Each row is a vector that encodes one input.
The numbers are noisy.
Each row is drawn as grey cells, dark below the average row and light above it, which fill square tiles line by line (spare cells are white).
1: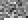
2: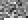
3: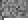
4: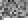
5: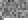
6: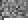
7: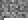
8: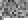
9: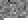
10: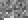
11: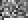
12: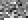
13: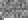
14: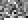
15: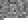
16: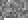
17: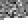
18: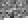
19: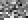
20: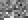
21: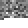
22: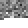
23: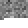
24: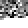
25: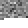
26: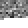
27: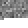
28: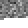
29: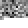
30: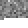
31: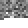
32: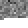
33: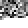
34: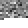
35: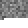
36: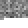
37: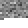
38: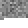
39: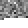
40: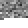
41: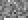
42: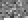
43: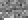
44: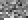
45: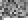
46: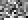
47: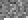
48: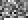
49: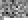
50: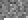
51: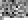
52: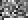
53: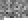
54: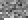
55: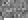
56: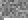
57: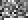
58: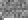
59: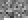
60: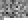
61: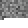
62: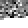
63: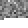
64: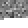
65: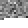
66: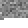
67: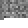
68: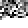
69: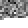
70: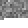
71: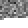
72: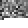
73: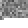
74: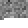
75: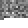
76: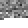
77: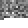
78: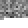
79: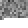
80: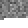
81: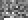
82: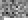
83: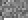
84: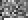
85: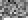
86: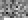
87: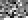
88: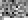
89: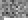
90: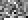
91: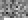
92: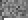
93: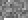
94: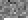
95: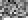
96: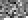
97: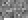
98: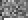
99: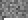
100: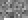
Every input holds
a point on a 17-point circle.
